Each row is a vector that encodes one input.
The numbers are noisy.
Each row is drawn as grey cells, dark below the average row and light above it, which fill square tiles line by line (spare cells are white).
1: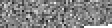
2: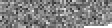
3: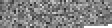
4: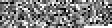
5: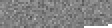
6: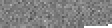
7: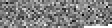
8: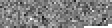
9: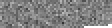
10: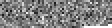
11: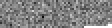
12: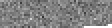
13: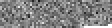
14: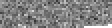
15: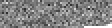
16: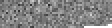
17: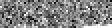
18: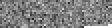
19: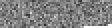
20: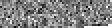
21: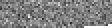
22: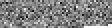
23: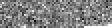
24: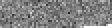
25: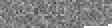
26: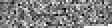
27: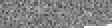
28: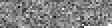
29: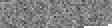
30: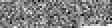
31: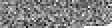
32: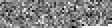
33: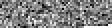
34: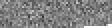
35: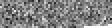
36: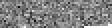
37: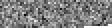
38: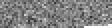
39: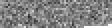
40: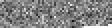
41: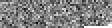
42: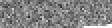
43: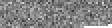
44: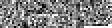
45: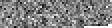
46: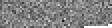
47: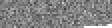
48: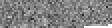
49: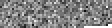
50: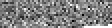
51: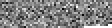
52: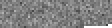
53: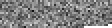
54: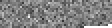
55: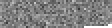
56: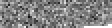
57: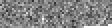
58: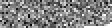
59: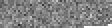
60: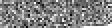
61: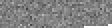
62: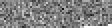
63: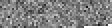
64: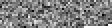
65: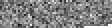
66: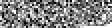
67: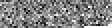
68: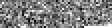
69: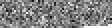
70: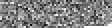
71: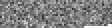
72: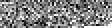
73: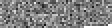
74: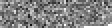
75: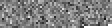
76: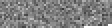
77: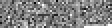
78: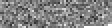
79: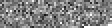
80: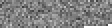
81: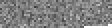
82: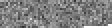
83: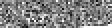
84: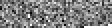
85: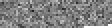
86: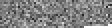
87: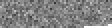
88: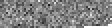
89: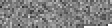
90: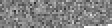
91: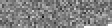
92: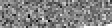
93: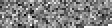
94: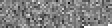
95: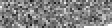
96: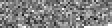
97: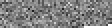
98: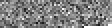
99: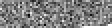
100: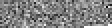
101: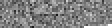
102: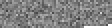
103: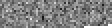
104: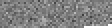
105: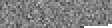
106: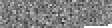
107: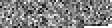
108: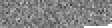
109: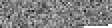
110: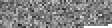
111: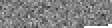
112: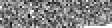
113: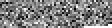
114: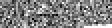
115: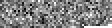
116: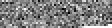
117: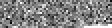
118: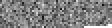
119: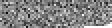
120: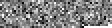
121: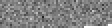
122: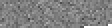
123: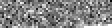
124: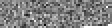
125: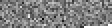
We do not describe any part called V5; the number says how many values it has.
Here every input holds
either a fixed value, or a node of a 12-node tree, or a true/false value and a value of V5.
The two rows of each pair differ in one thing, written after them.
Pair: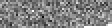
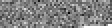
the value of V5
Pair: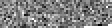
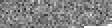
the true/false value
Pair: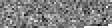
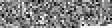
the value of V5
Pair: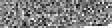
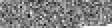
the value of V5
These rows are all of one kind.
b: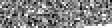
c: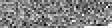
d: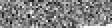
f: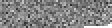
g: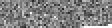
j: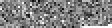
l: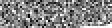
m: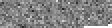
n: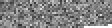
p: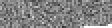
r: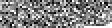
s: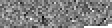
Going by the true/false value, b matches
f, l, m and n.
